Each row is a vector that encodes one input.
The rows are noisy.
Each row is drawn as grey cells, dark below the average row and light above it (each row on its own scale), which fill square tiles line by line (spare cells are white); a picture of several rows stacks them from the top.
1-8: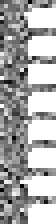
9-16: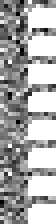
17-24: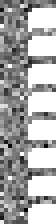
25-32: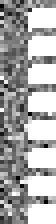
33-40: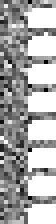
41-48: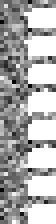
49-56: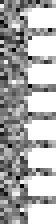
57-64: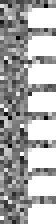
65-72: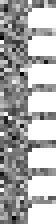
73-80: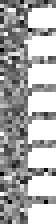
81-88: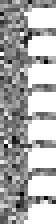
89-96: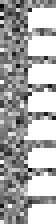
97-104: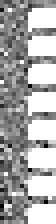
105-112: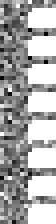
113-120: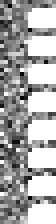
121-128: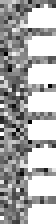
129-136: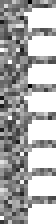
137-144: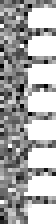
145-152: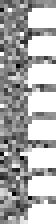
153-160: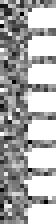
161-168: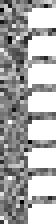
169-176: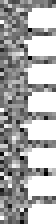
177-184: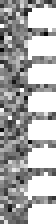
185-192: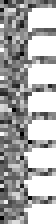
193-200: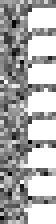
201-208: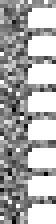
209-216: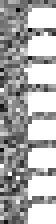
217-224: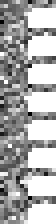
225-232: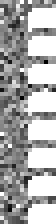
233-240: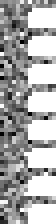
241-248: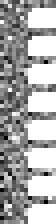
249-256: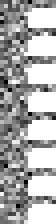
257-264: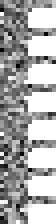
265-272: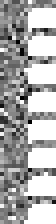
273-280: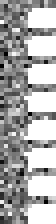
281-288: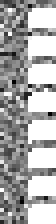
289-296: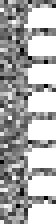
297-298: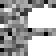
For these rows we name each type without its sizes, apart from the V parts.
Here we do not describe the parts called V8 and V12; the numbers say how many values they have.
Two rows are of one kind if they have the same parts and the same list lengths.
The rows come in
4 kinds.
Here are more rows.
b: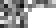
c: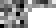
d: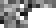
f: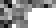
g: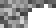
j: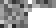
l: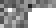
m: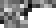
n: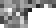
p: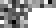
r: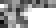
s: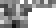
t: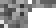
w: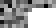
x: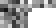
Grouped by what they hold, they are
b, c, j
d, f, g, m, n, w
l, r
p, s, t, x

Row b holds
a point on a line, a true/false value and a value of V8.
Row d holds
a point on a circle and a value of V12.
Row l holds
a point on a circle, a point on a line and a true/false value.
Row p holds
a value of V8 and a value of V12.
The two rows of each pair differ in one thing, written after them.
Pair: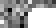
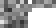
the value of V8
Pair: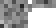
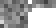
the place on the line
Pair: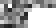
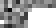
the true/false value
